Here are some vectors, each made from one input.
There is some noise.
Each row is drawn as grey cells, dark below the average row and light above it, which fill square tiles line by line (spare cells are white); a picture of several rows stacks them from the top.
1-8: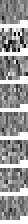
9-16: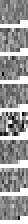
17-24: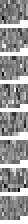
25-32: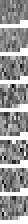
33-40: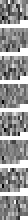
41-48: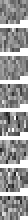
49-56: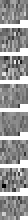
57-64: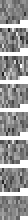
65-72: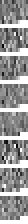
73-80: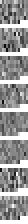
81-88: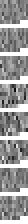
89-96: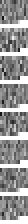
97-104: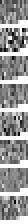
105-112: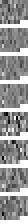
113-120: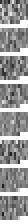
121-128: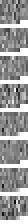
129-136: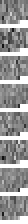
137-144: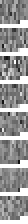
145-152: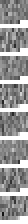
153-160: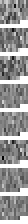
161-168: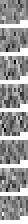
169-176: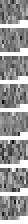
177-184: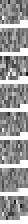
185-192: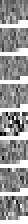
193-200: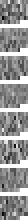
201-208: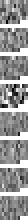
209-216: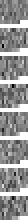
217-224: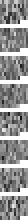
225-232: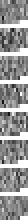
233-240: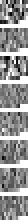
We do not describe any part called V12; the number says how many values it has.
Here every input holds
a list of up to two items, each a true/false value and a value of V12.
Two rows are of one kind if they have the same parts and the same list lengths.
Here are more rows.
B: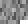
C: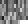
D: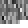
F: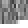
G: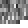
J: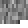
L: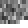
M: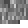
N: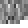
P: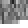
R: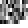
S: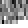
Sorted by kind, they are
B, G, J, M, N
C, D, F, L, P, S
R

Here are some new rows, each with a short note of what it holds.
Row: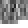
a list of one item
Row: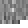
a list of two items
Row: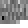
a list of one item
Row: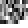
the empty list
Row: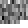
a list of one item
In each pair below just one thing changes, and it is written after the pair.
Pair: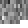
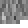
the value of V12 in item 1 of the list
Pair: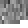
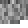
the true/false value in item 1 of the list
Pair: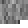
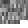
the true/false value in item 1 of the list
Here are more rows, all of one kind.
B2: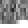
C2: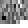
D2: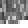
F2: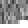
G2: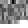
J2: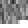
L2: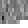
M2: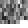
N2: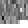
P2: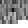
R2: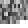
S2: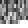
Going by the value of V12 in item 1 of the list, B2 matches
M2 and P2.
